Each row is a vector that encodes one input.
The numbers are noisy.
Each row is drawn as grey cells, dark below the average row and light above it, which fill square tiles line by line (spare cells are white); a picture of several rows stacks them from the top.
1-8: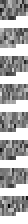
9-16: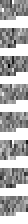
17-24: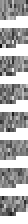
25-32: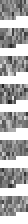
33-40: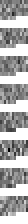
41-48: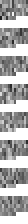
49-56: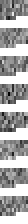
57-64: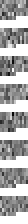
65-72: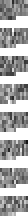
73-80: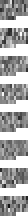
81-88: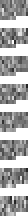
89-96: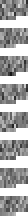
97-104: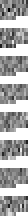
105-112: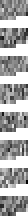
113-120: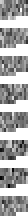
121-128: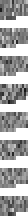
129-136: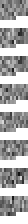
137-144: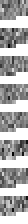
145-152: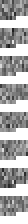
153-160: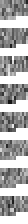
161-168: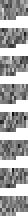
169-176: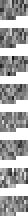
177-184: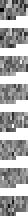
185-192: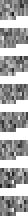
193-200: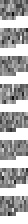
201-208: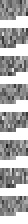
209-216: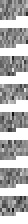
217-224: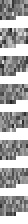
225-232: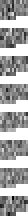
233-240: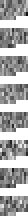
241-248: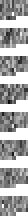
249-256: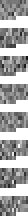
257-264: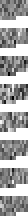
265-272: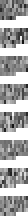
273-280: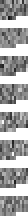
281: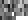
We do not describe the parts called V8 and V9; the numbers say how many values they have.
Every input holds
a value of V9, together with either a point on a 16-point circle, or a true/false value and a value of V8.
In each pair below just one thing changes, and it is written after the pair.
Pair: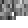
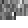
the true/false value
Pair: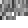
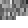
the value of V8
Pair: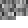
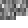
the value of V8
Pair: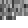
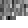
the true/false value
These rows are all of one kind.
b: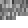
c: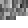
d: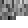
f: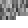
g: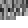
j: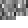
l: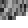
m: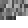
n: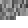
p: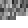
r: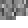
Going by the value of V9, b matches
c, f, n and p.
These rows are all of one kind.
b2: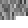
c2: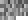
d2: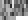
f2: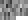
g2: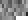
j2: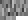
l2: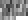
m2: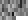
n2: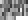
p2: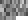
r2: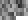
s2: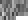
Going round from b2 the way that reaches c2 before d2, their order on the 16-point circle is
b2, p2, s2, c2, n2, r2, d2, j2, g2, m2, f2, l2.
